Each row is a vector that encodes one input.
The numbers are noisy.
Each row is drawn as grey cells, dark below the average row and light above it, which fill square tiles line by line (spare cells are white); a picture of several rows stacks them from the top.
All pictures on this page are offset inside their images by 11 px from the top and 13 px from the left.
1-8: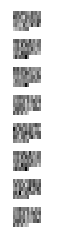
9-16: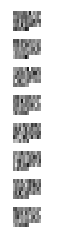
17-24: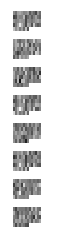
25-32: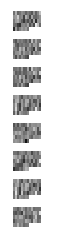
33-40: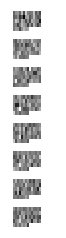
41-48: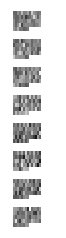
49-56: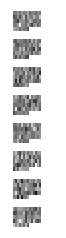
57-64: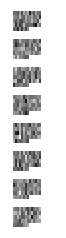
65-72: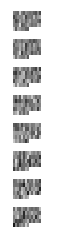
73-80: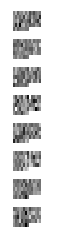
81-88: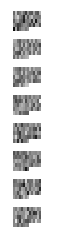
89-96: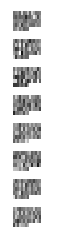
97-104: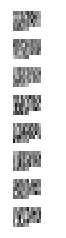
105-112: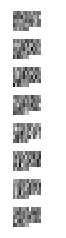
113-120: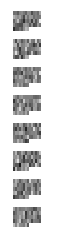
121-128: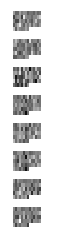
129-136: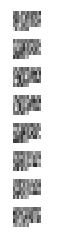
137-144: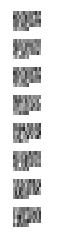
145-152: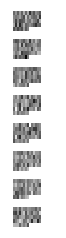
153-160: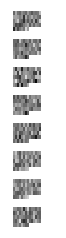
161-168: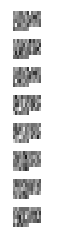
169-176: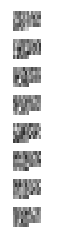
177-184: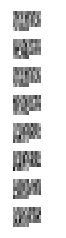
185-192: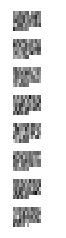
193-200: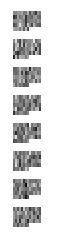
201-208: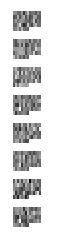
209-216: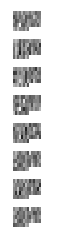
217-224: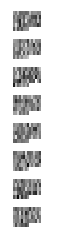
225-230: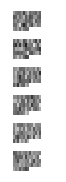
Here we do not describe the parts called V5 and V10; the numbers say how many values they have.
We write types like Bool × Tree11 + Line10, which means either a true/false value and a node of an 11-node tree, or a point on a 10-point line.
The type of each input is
Bool × V10 + Circle9 × V5 + Unit.
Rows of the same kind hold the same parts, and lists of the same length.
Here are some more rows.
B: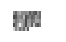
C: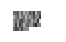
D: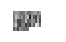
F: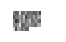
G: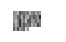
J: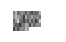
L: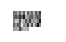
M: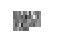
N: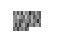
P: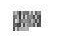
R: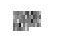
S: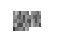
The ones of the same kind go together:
B, F, M
C, D, G, J, N, P, R, S
L

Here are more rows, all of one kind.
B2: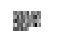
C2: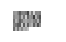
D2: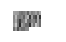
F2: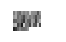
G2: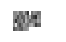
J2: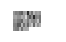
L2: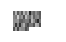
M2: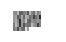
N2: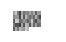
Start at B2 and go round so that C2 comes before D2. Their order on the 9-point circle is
B2, G2, C2, L2, J2, D2, N2, M2, F2.
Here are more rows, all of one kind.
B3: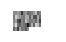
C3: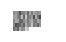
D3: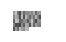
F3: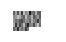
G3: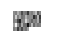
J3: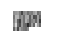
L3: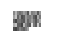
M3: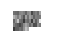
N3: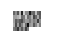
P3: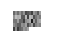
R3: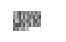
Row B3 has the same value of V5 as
G3 and J3.
